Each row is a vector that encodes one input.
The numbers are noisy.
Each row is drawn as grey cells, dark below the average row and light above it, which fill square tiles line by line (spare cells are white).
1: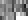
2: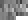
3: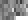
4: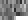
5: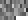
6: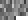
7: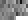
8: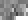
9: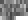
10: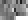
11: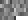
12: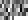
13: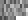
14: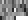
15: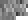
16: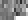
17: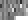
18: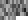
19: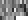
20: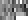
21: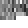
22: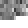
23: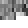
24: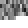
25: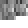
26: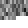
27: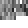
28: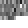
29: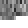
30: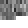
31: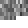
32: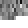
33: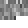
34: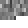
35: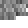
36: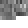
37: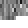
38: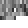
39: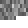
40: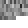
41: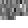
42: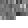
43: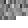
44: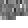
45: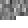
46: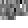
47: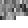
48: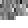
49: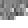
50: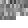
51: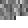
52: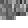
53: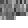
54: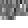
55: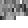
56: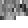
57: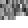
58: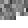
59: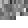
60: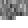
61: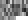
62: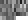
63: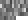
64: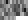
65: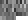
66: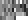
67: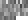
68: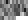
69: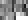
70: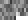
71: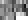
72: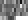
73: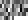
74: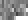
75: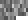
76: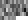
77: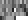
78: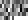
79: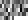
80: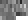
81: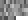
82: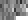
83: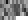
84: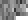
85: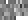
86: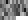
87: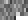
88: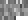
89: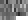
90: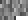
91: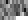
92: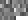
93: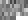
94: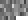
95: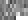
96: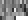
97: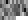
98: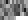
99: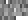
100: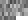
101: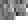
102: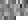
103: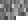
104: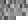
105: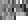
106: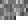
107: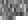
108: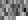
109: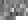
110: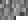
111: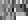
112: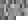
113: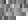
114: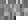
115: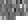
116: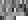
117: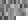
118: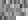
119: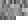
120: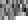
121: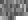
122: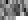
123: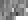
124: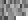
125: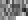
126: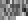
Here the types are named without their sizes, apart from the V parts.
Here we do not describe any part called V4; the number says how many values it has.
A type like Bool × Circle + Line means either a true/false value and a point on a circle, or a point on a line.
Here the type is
List(Bool × V4).
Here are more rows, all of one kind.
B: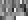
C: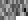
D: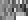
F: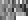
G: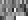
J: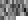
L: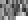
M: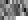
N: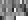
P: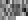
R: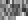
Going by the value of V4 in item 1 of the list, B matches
C, G, J and N.
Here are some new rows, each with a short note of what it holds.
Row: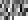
the empty list
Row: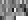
a list of one item
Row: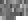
a list of two items
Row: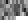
a list of one item
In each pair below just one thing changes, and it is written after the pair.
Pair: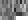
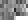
the true/false value in item 2 of the list
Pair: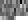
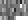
the value of V4 in item 2 of the list
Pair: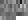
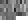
the value of V4 in item 1 of the list
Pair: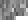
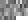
the true/false value in item 1 of the list
